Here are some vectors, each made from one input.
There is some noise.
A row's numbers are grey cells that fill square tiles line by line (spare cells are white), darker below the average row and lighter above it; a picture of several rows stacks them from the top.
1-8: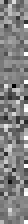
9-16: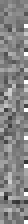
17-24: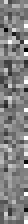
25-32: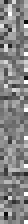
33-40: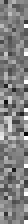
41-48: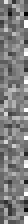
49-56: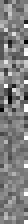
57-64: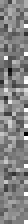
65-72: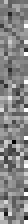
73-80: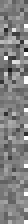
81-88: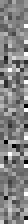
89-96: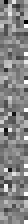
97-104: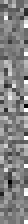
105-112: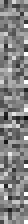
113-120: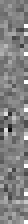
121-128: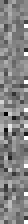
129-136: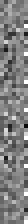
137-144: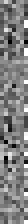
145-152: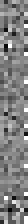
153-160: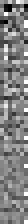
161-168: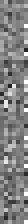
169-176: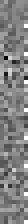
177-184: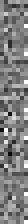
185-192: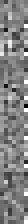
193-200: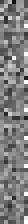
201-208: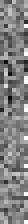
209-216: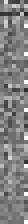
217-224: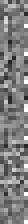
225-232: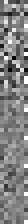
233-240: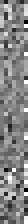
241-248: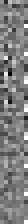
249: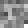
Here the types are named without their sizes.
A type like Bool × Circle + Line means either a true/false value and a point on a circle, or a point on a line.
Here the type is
List(Line).
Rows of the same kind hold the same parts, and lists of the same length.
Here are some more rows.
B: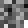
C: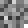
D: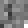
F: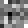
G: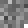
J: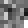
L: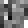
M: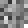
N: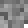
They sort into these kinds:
B, G, N
C, D, F, L, M
J

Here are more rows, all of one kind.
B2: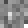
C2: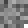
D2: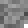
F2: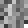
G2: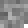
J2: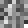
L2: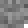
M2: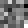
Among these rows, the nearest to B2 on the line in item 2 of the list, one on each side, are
G2 and L2.
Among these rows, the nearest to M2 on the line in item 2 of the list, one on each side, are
F2 and J2.
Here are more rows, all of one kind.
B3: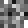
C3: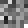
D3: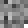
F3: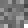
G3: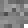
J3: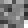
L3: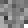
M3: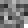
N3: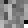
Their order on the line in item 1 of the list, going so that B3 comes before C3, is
J3, B3, G3, D3, C3, M3, N3, L3, F3.
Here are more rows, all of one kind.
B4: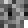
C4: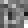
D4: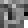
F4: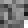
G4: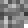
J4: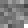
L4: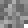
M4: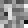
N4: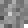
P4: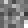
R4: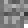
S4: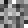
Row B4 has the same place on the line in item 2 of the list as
N4 and P4.
